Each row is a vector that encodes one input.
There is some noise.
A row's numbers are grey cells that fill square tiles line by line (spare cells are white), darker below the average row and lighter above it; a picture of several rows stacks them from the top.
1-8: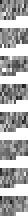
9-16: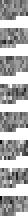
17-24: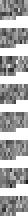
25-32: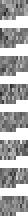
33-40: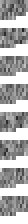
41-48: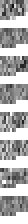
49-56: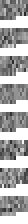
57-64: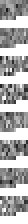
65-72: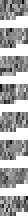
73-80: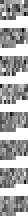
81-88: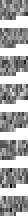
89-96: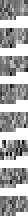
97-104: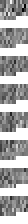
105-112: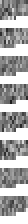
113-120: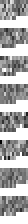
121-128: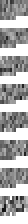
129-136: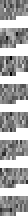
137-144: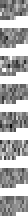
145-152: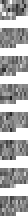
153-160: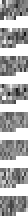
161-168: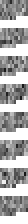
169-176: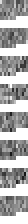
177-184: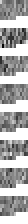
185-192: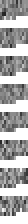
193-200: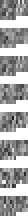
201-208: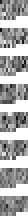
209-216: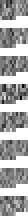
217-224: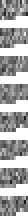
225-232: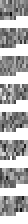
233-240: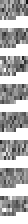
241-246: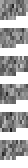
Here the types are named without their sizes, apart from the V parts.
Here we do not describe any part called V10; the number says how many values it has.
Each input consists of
either a label and a true/false value, or a value of V10.
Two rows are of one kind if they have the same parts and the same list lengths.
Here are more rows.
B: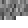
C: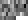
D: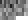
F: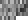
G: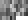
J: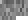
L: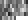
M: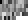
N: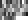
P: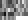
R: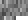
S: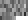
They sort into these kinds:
B, D, G, J, L, N, P, R, S
C, F, M

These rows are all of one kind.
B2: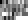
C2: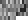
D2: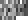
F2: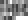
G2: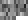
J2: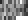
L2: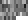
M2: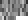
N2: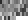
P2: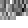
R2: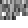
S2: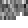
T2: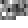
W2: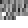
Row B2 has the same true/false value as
R2, T2 and W2.
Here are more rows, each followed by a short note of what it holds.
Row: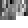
a value of V10
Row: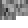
a value of V10
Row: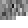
a value of V10
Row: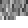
a label and a true/false value
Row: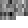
a value of V10
